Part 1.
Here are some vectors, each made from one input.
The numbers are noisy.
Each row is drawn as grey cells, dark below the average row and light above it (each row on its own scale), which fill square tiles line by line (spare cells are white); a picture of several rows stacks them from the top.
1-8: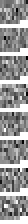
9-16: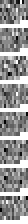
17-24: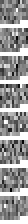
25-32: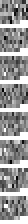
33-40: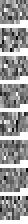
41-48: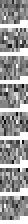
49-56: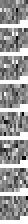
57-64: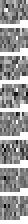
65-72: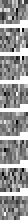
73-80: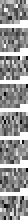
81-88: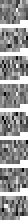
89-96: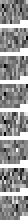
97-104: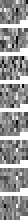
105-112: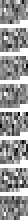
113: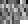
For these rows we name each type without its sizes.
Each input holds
a list of points on a line.
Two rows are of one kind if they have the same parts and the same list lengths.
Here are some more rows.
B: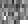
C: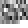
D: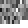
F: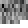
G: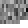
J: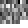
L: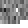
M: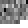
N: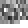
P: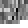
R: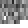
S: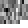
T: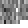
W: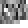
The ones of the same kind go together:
B, R
C, D, F, G, L, N, S, T, W
J, M, P

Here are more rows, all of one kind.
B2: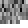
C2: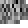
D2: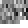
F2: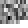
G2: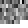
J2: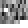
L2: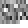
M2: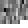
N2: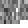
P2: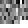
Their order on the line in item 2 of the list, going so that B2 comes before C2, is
G2, B2, M2, P2, N2, D2, L2, C2, F2, J2.
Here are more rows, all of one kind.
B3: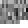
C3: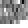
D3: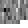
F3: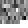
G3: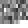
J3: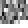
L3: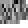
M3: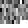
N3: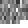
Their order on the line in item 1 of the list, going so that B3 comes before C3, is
N3, M3, F3, D3, L3, B3, G3, J3, C3.
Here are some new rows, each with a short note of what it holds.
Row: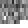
the empty list
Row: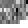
a list of one item
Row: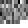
a list of one item
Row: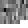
a list of two items
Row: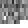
the empty list
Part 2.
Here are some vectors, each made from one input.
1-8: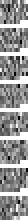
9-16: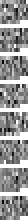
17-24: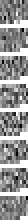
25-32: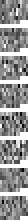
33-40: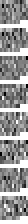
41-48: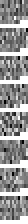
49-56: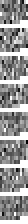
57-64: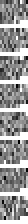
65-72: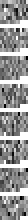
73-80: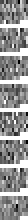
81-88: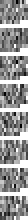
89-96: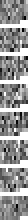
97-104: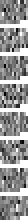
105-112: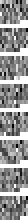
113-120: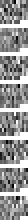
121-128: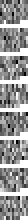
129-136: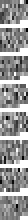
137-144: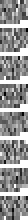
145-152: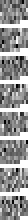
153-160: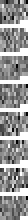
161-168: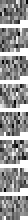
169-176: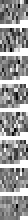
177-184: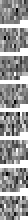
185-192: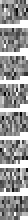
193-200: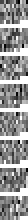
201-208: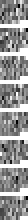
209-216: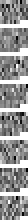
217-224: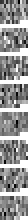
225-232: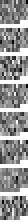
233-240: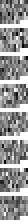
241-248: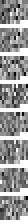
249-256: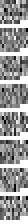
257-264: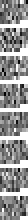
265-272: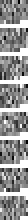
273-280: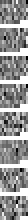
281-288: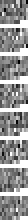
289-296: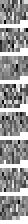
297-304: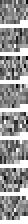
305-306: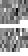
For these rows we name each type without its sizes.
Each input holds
a list of points on a line.
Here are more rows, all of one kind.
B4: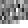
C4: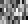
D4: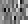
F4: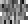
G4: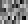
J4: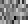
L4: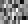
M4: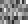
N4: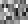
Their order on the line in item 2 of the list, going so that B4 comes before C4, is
F4, J4, B4, D4, M4, N4, G4, L4, C4.
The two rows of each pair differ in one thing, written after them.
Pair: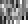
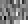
the place on the line in item 2 of the list
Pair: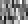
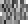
the place on the line in item 1 of the list
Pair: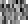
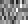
the place on the line in item 1 of the list
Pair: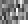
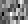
the place on the line in item 2 of the list
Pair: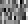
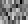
the place on the line in item 1 of the list
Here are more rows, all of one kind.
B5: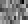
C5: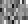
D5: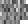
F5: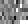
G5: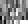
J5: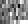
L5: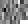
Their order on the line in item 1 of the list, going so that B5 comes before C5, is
D5, L5, B5, C5, F5, G5, J5.
